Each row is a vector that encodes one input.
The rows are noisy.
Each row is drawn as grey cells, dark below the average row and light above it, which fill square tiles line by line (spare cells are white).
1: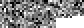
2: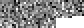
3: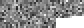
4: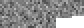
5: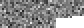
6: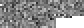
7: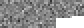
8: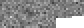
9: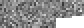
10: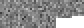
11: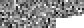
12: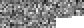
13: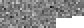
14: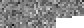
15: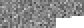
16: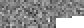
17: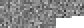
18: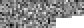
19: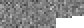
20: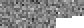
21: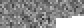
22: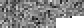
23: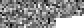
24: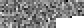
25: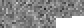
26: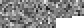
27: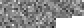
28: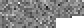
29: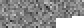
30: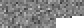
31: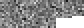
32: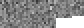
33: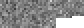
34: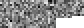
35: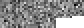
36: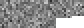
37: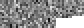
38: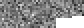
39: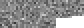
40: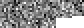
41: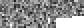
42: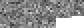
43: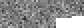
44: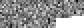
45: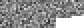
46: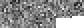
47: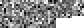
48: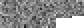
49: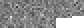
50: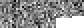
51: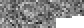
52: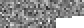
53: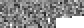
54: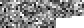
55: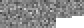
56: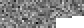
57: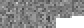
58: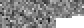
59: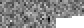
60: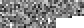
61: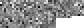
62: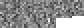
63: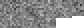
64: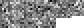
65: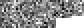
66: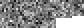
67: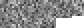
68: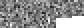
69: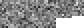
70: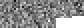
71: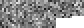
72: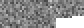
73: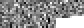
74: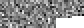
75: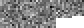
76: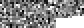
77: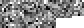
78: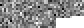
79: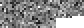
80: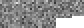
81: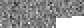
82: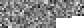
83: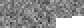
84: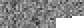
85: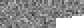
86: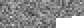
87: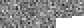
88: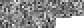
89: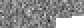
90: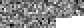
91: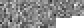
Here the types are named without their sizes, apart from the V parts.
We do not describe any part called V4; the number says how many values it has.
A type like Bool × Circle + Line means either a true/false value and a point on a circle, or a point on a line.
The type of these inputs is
Bool × (Circle + Unit) × V4.
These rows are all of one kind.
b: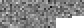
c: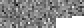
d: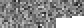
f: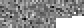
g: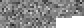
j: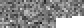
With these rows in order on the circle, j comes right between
c and d.
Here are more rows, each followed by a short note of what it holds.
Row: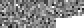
a point on a circle, a true/false value and a value of V4
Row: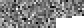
a true/false value and a value of V4
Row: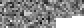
a true/false value and a value of V4
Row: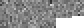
a point on a circle, a true/false value and a value of V4
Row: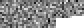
a point on a circle, a true/false value and a value of V4
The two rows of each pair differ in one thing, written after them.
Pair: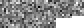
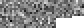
the value of V4
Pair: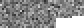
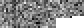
the true/false value
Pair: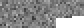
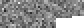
the true/false value
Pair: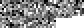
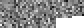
the true/false value
